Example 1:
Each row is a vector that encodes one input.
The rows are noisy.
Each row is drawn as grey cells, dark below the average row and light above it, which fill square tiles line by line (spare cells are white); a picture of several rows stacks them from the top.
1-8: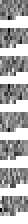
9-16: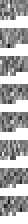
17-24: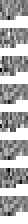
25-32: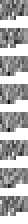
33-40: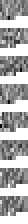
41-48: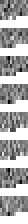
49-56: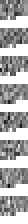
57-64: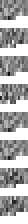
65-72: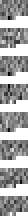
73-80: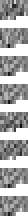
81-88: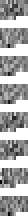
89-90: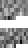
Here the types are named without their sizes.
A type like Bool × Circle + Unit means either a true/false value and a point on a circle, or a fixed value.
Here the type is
Bool × Bool × Bool + Line.
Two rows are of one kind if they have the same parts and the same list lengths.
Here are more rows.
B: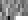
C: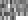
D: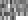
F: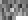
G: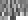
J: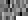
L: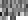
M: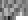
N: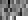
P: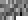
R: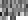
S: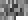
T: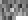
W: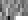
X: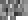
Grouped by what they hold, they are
B, C, D, F, G, L, M, R, T, W
J, N, P, S, X

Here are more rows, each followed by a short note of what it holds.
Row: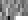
three true/false values
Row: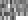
three true/false values
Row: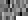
a point on a line
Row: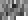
a point on a line
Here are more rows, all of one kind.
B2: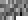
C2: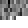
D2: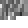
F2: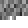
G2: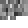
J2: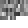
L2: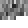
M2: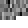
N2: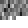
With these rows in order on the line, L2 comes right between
B2 and D2.
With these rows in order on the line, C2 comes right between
M2 and N2.
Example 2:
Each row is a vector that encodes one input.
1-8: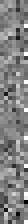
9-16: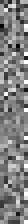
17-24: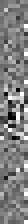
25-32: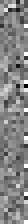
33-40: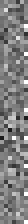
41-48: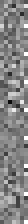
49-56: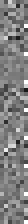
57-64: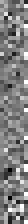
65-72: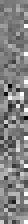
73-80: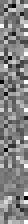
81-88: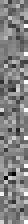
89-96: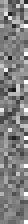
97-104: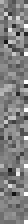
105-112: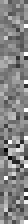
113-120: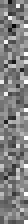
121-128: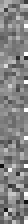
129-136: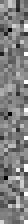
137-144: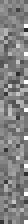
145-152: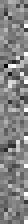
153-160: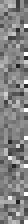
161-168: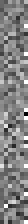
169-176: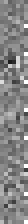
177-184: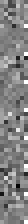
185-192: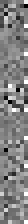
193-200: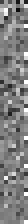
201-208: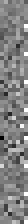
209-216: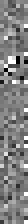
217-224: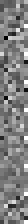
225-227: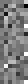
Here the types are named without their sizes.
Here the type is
Bool × Line × Line + Unit.
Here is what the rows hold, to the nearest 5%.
A few of them hold a fixed value. The rest hold a point on each of two lines and a true/false value.
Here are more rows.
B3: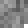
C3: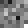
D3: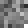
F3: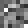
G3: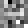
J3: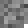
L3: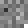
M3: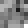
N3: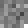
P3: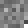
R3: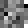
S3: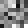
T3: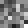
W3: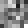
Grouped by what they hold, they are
B3, C3, D3, F3, J3, L3, M3, N3, P3, R3, S3, T3, W3
G3

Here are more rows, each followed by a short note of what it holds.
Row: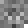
a point on each of two lines and a true/false value
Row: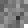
a point on each of two lines and a true/false value
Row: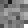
a point on each of two lines and a true/false value
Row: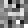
a fixed value
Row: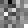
a point on each of two lines and a true/false value
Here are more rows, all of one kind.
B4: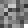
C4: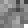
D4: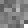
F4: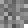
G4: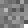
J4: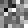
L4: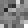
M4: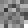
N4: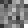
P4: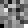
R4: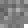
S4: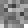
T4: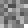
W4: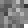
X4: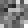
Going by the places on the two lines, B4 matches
J4, L4, M4 and N4.
